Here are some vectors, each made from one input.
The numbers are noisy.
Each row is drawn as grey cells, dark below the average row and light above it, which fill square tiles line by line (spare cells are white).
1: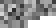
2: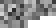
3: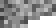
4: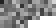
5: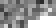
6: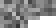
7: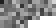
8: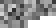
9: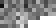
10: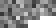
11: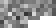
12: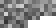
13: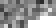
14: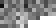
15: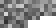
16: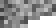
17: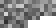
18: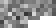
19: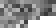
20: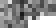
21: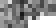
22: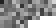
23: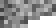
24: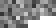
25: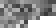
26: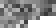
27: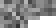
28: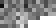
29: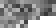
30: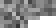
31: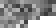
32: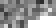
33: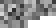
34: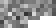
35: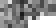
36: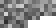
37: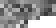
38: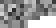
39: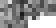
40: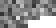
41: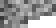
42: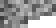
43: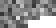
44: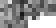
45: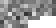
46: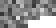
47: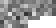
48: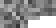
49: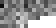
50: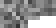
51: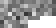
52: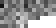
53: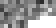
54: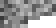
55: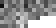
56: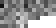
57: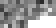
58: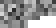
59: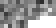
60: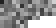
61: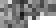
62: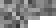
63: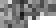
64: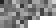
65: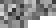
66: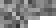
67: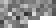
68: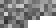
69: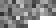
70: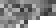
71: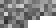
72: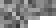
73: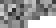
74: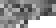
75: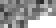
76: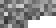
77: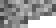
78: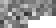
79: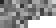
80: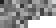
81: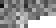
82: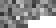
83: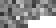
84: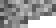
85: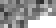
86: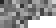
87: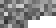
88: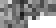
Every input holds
one of 11 labels.
